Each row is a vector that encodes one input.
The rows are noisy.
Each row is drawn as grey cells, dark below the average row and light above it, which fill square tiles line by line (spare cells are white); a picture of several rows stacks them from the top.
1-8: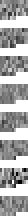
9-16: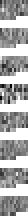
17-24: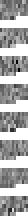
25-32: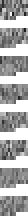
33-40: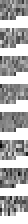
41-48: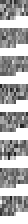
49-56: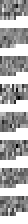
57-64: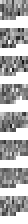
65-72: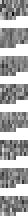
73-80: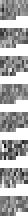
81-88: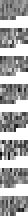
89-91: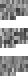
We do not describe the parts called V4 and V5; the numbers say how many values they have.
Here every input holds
a true/false value and a value of V5, together with either a point on each of two 3-point lines, or a value of V4.
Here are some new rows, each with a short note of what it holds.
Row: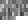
a true/false value, a value of V4 and a value of V5
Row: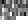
a true/false value, a value of V4 and a value of V5
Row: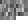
a true/false value, a value of V4 and a value of V5
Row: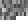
a point on each of two 3-point lines, a true/false value and a value of V5
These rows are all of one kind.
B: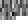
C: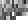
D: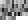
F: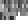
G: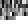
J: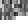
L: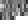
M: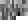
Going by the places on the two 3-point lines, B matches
F and J.
